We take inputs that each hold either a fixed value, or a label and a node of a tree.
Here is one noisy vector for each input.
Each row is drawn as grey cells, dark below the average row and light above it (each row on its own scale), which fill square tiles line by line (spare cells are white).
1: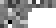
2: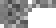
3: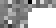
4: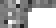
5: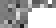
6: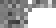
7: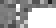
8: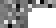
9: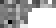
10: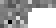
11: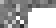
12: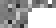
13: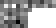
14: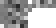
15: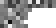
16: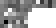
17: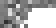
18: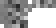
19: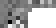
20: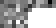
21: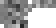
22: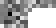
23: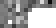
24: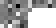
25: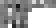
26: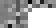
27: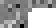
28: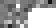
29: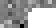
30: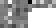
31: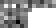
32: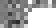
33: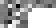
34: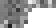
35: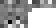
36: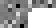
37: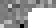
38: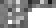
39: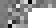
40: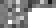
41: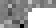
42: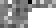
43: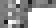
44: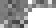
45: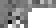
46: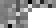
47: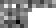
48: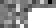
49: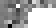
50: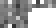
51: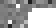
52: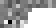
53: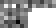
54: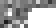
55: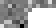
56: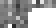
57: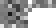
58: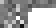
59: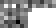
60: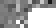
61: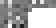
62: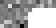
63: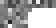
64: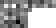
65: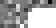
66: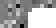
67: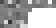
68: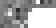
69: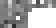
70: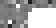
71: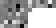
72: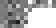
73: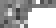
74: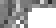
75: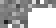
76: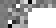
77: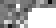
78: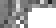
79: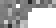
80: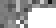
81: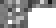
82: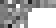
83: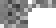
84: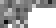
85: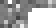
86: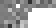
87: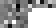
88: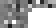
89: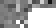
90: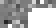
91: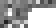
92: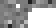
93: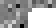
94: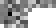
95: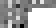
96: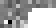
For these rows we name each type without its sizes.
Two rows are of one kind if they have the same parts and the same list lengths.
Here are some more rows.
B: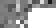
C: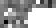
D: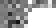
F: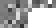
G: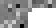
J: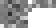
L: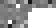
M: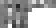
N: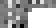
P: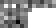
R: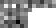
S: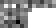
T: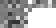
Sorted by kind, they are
B, C, D, F, G, J, L, M, N, T
P, R, S

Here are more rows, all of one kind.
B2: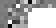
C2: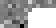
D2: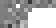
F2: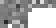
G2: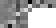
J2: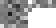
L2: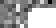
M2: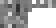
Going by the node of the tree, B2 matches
D2 and G2.
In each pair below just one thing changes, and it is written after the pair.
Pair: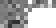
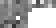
the label
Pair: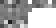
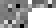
the label
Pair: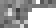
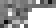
the node of the tree
